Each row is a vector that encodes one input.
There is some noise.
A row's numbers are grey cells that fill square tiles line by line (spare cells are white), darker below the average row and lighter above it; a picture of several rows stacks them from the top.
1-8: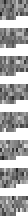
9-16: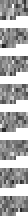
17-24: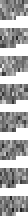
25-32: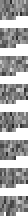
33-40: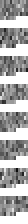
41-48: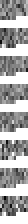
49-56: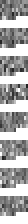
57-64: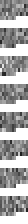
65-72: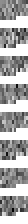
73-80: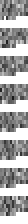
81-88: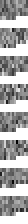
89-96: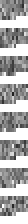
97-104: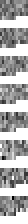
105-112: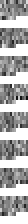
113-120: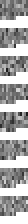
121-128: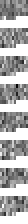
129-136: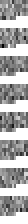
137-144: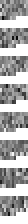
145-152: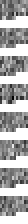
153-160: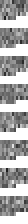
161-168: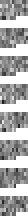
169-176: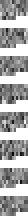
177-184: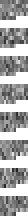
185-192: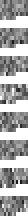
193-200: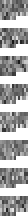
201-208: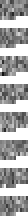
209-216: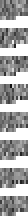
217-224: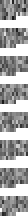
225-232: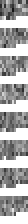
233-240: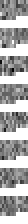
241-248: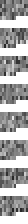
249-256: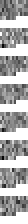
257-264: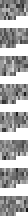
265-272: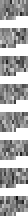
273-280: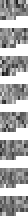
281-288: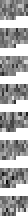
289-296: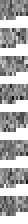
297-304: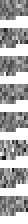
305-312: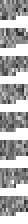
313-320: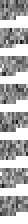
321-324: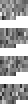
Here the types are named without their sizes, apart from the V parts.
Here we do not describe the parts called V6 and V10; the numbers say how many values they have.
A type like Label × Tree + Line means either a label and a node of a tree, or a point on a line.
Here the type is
Bool × Bool × Bool × Bool × Bool + (Circle + Unit) × V6 × V10.
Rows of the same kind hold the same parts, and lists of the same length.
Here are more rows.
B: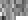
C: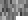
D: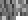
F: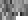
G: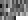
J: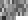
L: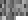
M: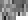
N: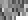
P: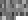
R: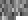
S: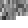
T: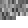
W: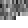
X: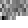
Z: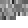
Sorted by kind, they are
B, G, J, M, N, S, T, W, X, Z
C, D, F, R
L, P

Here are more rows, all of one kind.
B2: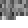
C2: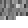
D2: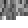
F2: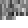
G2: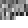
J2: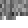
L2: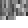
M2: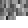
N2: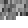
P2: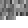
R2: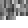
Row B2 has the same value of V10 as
C2, G2, L2 and M2.
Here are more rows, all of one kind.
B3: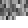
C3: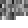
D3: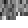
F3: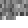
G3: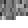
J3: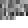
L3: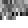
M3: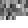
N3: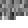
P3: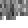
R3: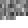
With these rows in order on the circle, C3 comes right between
B3 and M3.
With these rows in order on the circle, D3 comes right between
F3 and N3.
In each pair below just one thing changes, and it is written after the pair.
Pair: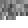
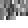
the value of V6
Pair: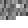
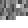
the value of V6
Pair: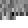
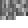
the place on the circle
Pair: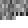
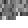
the value of V10
